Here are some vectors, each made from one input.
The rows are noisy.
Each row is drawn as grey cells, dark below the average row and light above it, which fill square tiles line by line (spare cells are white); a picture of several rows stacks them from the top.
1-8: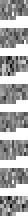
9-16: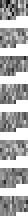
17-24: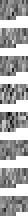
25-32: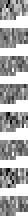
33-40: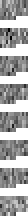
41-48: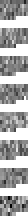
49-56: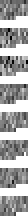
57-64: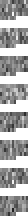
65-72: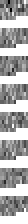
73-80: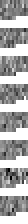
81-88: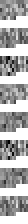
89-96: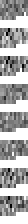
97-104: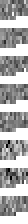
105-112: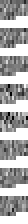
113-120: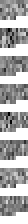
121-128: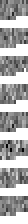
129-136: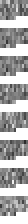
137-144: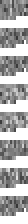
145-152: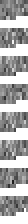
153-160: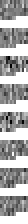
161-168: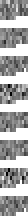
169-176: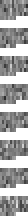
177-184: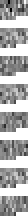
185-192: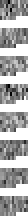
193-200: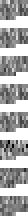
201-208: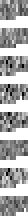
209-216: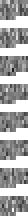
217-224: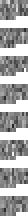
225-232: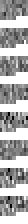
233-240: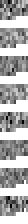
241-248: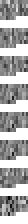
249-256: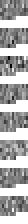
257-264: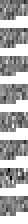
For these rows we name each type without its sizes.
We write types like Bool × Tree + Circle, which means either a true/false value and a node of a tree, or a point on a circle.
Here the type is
Bool × Label.
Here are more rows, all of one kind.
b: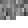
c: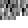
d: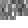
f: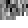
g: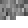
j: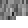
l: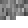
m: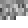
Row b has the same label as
g and l.
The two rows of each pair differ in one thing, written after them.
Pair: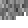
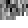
the true/false value
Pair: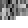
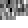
the label
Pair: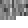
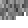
the label
